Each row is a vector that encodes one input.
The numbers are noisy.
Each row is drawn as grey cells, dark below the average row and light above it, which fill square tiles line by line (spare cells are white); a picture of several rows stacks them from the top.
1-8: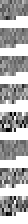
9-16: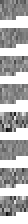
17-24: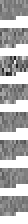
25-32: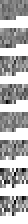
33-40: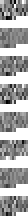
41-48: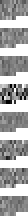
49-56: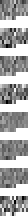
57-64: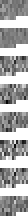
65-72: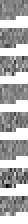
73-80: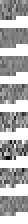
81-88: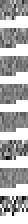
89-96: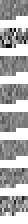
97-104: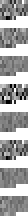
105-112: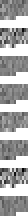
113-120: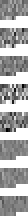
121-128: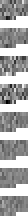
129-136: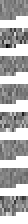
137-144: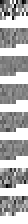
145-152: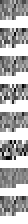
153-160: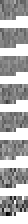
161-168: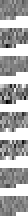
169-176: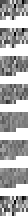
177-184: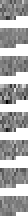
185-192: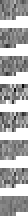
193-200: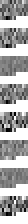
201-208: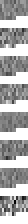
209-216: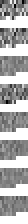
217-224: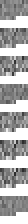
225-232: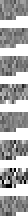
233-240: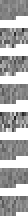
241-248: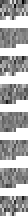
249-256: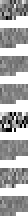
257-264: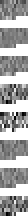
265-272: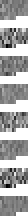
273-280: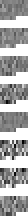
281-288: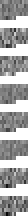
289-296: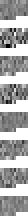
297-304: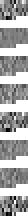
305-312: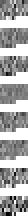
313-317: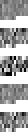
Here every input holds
a point on each of two 3-point lines and a true/false value.
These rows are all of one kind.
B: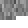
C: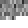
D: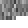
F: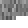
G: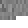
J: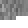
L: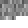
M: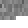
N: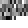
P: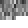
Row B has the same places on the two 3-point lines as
D, J and L.
